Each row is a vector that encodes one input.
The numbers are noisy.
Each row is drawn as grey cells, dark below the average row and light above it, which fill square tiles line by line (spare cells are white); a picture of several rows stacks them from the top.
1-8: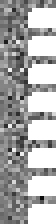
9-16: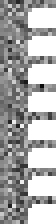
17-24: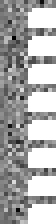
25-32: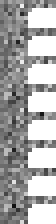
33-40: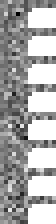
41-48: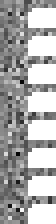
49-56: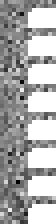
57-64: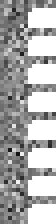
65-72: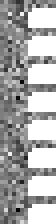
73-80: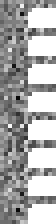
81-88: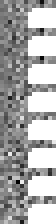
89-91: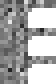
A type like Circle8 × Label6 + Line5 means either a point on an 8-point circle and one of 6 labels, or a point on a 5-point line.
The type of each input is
Circle6 × (Line7 + Line9).
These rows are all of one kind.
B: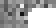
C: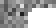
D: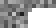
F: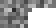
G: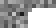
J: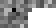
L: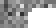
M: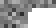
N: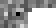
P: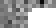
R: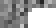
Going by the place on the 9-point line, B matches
D, G and R.
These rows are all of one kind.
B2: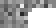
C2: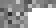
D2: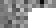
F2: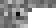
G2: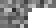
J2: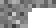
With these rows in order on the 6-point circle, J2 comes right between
B2 and F2.
